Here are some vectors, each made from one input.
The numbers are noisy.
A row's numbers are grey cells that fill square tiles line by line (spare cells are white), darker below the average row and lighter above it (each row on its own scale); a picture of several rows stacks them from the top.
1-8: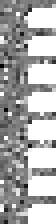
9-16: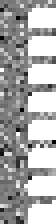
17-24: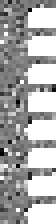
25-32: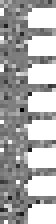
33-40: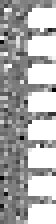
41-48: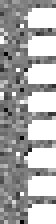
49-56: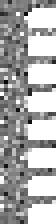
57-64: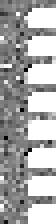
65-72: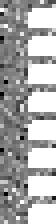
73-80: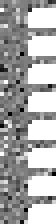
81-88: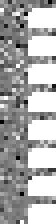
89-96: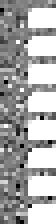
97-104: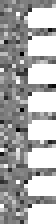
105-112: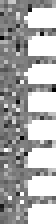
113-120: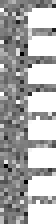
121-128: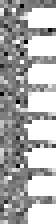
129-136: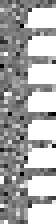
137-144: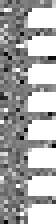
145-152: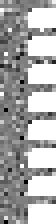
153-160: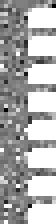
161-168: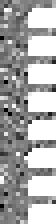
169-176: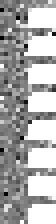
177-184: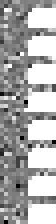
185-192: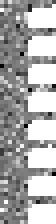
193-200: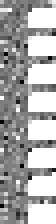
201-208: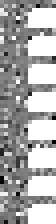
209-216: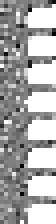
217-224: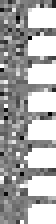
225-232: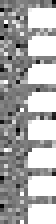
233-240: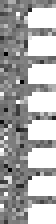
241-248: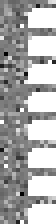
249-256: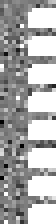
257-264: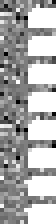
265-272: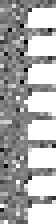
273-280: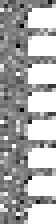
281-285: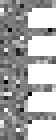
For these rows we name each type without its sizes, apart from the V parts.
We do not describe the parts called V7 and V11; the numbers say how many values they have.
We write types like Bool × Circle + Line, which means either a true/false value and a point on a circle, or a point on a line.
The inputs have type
(Bool × Line + V7) × (Line + V11).
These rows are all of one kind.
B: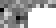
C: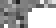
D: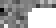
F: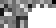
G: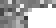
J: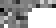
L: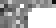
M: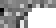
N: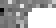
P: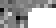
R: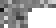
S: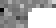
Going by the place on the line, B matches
R and S.
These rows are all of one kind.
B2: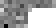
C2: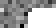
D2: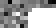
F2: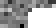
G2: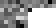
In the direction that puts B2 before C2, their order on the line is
D2, B2, F2, C2, G2.
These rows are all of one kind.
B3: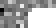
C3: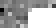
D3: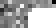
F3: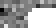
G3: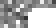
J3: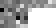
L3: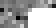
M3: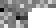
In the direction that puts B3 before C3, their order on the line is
G3, D3, B3, F3, C3, L3, J3, M3.
